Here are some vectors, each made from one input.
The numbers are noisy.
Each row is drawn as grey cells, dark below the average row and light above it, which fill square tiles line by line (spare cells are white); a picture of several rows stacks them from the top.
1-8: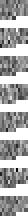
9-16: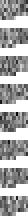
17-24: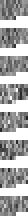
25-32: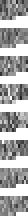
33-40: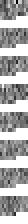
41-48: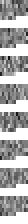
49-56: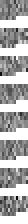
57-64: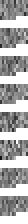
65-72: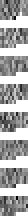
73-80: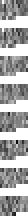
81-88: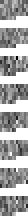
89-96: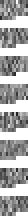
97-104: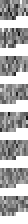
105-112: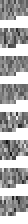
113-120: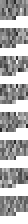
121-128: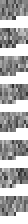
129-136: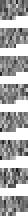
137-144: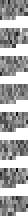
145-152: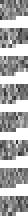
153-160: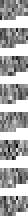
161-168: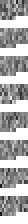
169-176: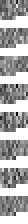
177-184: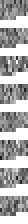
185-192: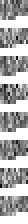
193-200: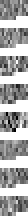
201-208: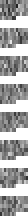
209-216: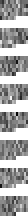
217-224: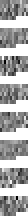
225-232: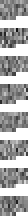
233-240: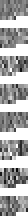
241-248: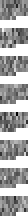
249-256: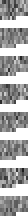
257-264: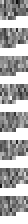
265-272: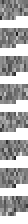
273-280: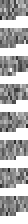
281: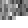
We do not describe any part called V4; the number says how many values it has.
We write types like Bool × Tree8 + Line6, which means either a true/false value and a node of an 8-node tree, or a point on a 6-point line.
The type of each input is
List2(Line5) + List2(V4) × Tree7.
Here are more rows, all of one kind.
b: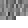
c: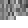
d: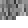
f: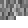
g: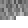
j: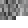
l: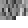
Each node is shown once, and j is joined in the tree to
b and d.
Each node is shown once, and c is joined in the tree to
b and g.
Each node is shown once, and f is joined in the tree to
b and l.
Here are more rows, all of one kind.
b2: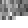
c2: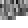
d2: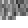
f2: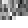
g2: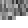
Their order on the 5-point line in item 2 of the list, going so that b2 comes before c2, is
d2, b2, f2, g2, c2.
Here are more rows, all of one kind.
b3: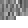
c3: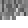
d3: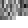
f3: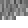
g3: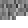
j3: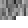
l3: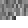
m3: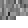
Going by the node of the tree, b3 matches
g3 and l3.
